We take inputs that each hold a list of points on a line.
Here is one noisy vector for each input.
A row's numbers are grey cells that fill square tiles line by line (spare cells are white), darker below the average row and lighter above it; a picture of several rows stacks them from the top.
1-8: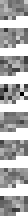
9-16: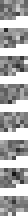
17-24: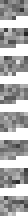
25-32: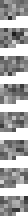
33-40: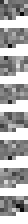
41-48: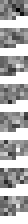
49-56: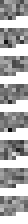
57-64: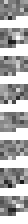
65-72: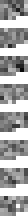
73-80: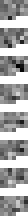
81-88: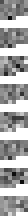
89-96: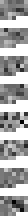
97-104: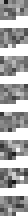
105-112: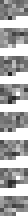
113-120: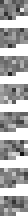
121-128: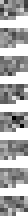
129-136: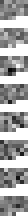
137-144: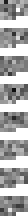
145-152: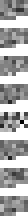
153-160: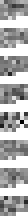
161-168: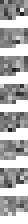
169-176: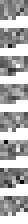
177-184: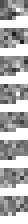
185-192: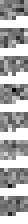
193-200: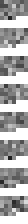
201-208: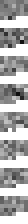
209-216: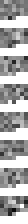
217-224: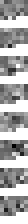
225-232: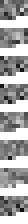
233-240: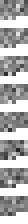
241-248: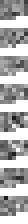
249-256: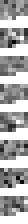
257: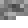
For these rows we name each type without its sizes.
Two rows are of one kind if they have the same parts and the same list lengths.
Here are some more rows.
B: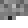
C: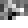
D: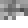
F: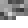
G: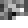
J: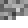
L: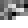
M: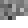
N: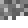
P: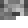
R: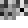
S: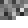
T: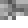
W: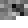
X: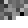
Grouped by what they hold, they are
B, C, G, L, M, P, S, X
D, F, J, N, T, W
R

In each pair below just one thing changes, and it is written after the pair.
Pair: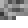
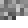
the place on the line in item 1 of the list
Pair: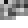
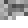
the place on the line in item 1 of the list
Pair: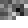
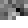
the place on the line in item 2 of the list
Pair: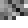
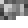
the place on the line in item 1 of the list
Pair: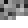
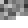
the place on the line in item 2 of the list
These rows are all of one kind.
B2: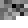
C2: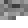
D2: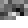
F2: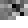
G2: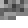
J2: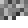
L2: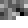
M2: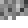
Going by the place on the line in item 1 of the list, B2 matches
D2 and L2.
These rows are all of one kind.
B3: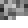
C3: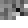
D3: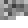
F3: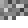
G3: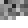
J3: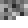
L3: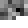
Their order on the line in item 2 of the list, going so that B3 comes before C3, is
F3, L3, B3, C3, J3, D3, G3.
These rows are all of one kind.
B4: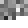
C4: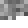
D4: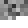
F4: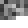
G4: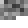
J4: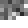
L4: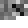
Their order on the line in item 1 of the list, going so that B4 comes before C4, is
F4, B4, D4, C4, G4, J4, L4.
